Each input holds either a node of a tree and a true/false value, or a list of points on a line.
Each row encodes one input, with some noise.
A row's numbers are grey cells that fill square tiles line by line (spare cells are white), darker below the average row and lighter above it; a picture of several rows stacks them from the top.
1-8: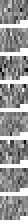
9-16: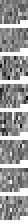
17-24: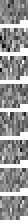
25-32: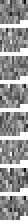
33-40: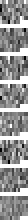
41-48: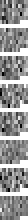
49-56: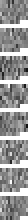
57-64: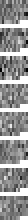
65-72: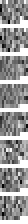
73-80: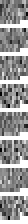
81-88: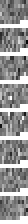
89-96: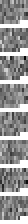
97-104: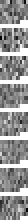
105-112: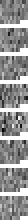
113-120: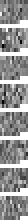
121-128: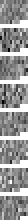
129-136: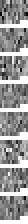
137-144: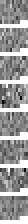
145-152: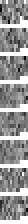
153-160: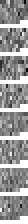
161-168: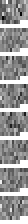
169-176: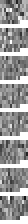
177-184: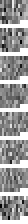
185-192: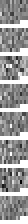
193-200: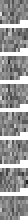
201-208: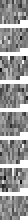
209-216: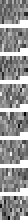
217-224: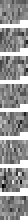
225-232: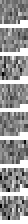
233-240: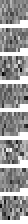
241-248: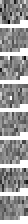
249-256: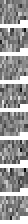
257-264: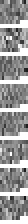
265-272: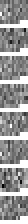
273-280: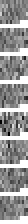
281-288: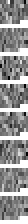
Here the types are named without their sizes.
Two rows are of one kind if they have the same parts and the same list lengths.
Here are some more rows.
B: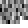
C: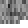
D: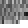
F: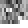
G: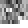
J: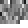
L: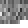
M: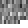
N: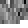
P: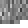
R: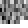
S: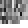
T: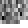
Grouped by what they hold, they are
B, R, S, T
C, J
D
F, G
L, M, N, P

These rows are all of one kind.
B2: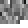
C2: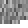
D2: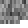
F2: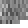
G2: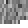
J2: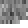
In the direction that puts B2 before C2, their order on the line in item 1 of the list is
B2, D2, J2, F2, C2, G2.
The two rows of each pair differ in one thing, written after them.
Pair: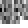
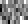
the node of the tree
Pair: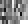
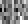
the true/false value
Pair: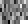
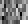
the true/false value
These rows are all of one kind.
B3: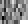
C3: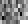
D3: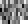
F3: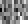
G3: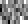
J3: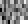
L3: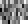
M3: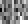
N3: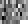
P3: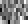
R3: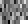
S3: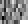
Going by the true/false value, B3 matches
C3, N3 and S3.
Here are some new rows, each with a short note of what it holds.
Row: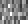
a list of three items
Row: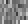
a list of two items
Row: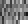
a list of one item
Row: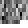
a node of a tree and a true/false value
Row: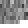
a list of one item
